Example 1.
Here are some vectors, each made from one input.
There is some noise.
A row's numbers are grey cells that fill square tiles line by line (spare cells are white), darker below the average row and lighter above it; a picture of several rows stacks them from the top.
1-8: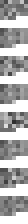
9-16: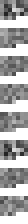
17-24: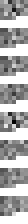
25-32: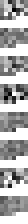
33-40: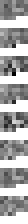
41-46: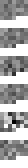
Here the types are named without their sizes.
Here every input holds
a point on a line.
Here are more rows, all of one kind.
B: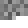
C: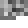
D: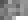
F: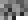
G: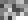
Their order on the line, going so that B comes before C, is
G, D, B, F, C.
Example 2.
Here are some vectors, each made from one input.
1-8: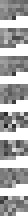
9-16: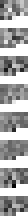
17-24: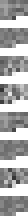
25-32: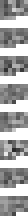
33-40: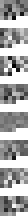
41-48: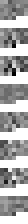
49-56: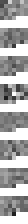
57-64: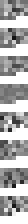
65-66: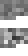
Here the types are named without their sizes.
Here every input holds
a point on a line.
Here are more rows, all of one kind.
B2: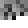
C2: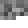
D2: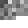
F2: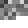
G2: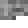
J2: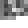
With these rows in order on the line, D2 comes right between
F2 and J2.
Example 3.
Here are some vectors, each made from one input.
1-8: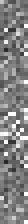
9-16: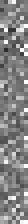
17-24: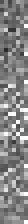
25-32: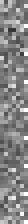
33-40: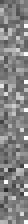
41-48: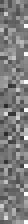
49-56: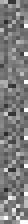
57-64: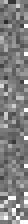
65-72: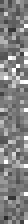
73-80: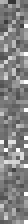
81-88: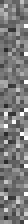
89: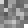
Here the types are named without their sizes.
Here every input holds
a point on a line.
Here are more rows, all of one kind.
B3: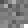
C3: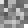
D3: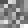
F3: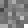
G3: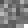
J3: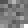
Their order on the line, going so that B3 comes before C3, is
G3, D3, B3, J3, F3, C3.
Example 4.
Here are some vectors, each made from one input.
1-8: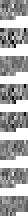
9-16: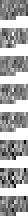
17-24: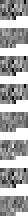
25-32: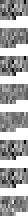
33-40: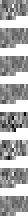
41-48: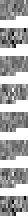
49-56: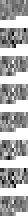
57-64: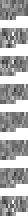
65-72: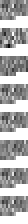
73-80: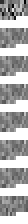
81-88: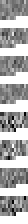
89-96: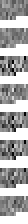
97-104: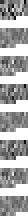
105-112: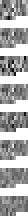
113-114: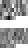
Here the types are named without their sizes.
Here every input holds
a point on a line.
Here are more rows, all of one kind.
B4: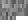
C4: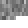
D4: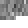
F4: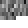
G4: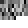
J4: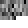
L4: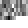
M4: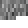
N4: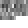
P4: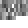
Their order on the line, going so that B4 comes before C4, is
G4, J4, F4, M4, B4, C4, D4, N4, P4, L4.
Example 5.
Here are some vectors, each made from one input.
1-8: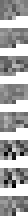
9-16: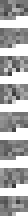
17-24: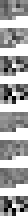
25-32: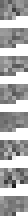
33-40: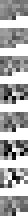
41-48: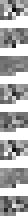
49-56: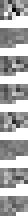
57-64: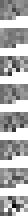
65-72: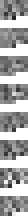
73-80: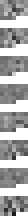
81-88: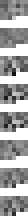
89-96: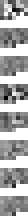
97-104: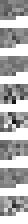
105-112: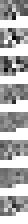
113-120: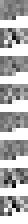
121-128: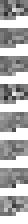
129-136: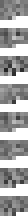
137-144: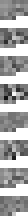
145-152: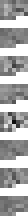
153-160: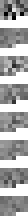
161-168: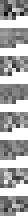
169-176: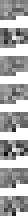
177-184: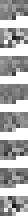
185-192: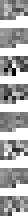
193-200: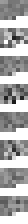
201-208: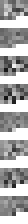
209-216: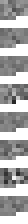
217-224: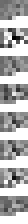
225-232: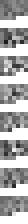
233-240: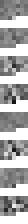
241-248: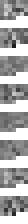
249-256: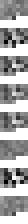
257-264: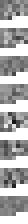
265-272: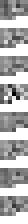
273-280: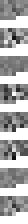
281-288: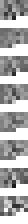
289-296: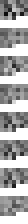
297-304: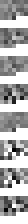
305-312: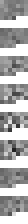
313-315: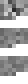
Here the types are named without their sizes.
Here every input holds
a point on a line.
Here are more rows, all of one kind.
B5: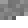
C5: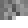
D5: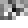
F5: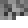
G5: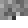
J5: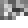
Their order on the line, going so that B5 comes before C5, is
J5, G5, D5, B5, F5, C5.
